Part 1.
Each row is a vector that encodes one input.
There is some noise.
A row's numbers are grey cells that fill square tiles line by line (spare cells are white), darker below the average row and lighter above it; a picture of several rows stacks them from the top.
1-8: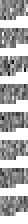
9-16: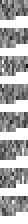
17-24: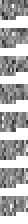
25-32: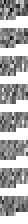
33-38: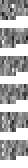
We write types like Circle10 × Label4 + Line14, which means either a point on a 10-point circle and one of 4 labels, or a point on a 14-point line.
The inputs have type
Label6 × (Line3 × Line3 + Unit).
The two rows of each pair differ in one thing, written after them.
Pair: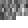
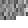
the label
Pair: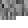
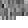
the place on one of the two 3-point lines
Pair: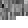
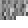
the label
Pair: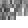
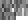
the place on one of the two 3-point lines
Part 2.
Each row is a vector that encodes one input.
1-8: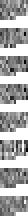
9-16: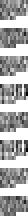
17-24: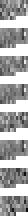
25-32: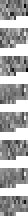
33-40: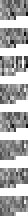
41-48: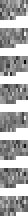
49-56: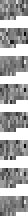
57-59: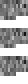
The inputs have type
List2(Line4).
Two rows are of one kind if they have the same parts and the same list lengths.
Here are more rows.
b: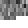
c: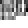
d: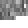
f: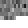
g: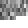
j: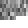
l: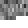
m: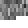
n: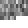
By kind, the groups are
b, f, l, m
c
d, g, j, n

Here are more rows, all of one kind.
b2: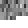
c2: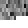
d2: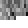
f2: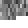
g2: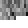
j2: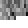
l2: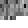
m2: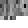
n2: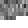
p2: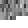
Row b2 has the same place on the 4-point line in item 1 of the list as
l2, m2 and p2.
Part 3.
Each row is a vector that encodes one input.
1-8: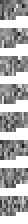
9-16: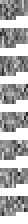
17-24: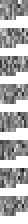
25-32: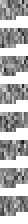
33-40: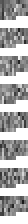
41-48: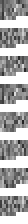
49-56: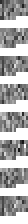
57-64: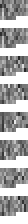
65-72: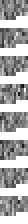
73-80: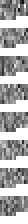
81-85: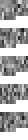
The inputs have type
Line9 + Tree9.
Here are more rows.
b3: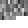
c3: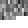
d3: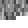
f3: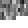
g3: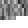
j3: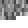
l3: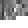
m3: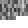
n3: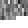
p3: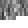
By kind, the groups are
b3, c3, f3, g3, l3, n3, p3
d3, j3, m3

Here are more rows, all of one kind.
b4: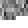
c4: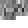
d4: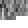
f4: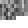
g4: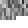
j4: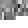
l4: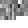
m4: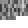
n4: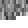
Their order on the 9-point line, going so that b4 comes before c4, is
m4, f4, d4, n4, b4, c4, j4, l4, g4.
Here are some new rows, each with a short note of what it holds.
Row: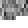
a point on a 9-point line
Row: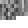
a point on a 9-point line
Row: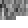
a point on a 9-point line
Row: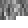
a node of a 9-node tree
